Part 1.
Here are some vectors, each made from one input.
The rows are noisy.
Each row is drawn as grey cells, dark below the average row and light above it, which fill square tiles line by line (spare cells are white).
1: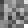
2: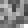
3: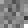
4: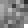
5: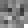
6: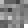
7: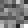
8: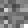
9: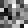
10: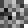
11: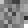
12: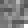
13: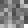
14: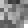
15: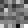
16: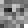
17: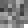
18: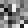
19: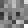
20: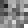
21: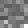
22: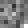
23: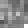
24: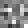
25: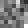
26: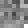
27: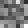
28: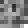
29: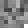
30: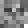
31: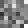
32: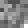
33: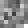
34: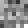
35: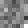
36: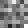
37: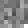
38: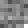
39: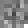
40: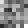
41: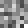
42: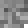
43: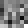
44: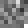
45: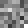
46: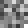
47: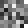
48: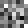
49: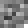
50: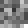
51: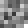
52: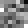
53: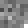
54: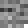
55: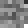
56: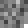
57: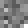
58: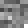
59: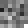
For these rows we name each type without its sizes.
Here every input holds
either a node of a tree, or three true/false values.
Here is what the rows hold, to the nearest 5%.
About 25% of them hold a node of a tree. The rest hold three true/false values.
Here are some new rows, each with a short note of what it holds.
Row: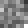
three true/false values
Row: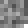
three true/false values
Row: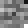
three true/false values
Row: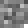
three true/false values
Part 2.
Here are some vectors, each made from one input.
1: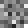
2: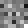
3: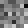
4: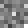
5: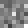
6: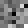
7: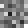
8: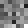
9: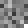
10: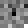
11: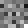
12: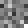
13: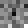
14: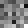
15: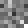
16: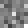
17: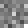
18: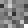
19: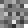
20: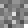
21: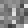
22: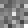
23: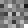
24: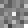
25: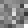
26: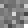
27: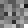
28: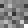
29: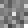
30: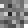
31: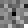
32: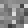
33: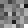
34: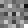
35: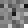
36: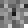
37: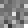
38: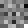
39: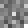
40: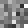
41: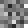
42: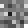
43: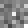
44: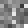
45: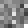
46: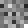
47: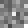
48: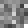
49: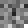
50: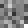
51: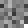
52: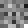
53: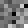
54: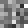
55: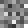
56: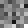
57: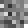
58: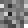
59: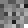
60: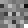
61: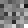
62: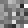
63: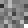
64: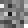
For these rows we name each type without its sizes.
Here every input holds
a point on a circle and a true/false value.
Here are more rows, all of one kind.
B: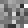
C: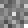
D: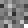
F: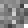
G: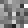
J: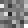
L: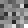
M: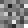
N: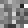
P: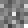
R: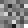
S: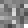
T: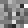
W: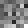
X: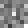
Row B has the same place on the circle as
D, G, N and T.
